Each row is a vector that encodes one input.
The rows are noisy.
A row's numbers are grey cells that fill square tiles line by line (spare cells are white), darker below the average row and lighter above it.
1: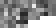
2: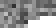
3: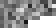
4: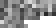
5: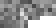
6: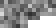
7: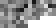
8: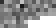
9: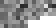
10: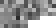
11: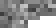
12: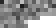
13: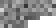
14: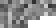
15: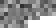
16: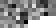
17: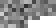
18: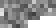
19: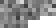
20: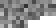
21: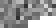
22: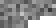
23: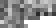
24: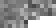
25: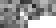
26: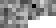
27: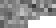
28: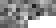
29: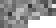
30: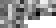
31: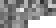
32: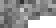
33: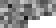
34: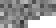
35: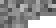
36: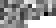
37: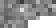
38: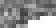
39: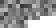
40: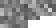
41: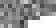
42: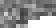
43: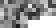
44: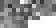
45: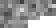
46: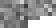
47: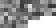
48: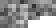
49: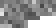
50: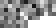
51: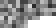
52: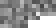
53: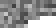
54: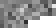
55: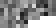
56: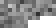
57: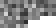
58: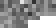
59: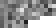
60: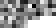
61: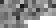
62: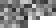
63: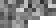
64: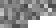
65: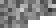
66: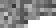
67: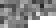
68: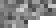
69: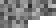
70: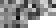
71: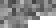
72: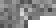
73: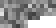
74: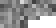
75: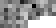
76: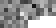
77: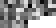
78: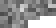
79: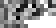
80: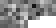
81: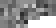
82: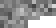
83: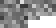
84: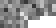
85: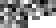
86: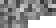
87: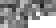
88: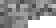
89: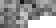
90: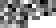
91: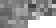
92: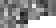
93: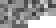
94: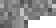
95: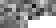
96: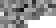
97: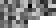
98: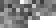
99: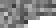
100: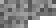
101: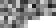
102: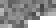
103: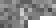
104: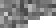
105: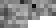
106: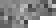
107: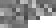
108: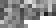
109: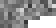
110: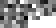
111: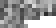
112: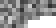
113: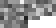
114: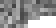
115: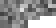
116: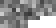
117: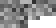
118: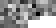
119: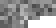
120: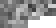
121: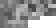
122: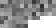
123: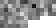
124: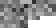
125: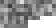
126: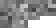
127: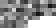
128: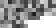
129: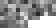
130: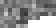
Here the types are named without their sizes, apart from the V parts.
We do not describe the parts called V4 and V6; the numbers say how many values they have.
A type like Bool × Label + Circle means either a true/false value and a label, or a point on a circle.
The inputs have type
List(Line) + V4 × V6.
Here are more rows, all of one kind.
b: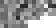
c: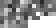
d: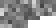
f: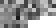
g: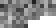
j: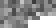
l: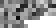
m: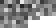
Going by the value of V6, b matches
l and m.
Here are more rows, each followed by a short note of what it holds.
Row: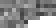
a list of one item
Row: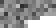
a value of V4 and a value of V6
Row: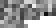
the empty list
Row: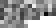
the empty list
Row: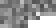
a value of V4 and a value of V6
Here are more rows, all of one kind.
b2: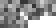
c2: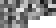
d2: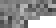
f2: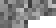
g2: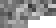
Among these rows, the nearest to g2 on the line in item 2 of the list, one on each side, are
c2 and f2.
